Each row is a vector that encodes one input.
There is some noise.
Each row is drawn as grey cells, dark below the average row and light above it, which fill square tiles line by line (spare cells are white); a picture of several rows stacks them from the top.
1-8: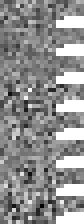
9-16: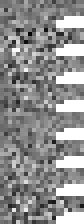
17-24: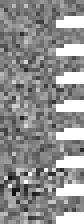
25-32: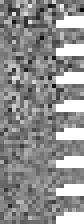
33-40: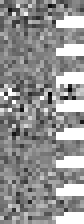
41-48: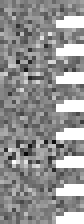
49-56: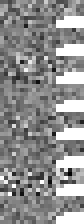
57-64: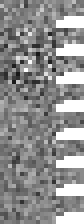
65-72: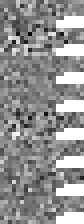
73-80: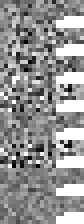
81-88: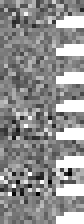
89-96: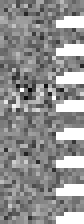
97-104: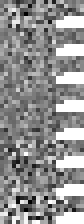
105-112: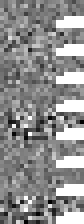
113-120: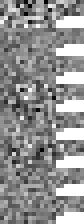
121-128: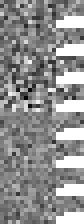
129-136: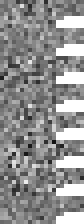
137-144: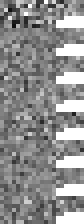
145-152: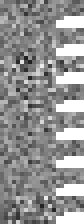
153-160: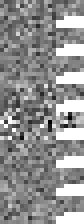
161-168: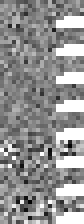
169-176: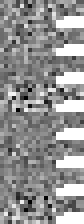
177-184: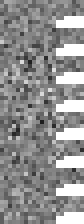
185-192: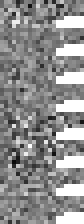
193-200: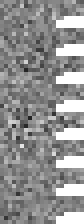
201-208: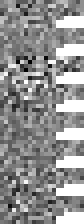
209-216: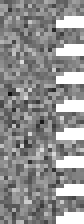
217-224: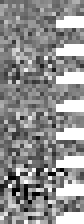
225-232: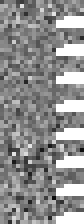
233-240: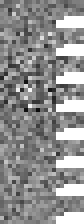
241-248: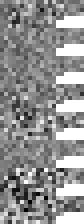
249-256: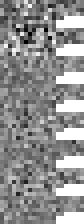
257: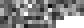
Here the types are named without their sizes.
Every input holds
a list of points on a circle.
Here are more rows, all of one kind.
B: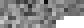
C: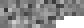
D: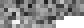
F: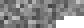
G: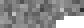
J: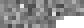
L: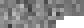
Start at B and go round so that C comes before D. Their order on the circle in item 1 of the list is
B, G, C, D, F, J, L.
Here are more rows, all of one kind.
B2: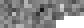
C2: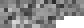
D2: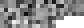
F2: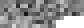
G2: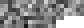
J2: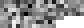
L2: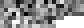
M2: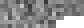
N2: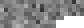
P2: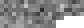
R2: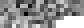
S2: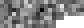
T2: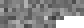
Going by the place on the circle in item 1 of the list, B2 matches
F2, P2, R2 and S2.
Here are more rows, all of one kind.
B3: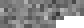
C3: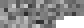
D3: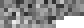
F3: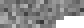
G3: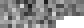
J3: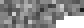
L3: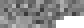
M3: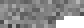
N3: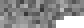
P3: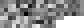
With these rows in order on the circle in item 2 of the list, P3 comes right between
F3 and J3.
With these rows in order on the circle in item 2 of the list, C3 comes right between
F3 and L3.
